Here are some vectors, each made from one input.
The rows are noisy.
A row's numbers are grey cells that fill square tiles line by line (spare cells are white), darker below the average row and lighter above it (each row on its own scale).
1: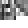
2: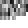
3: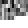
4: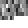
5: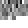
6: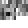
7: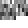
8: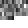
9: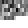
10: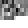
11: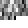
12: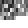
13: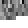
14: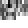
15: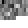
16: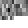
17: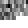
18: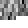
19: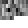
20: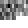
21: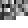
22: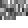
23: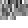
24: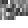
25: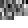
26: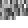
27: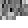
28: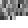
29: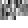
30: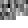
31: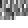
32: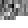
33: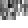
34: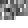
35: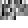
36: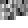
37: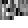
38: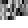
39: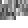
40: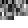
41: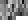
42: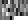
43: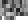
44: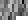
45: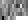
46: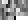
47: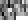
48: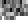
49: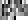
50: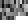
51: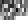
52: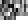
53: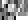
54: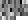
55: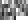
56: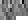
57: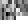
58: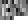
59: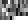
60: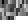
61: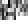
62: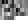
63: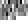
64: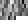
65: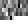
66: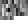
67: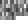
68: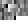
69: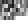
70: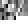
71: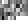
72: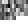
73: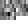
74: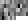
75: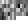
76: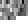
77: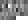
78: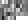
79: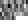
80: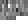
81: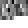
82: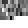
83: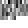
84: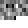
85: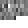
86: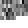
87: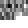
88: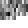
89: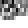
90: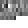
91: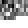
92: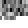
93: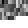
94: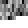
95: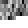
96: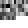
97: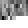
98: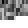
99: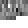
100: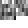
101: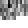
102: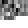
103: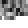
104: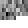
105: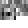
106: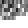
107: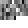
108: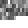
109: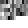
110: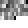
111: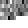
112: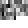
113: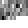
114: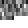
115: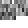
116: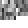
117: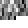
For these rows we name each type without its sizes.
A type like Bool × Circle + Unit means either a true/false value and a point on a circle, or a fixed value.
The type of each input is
Bool × Label.
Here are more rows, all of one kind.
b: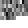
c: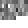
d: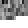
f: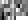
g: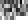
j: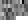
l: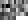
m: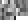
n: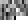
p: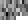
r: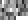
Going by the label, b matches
d, j, n and p.
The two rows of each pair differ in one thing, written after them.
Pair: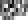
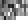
the true/false value
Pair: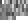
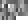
the label
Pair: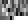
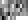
the true/false value
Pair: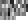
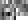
the true/false value
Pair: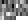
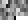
the true/false value
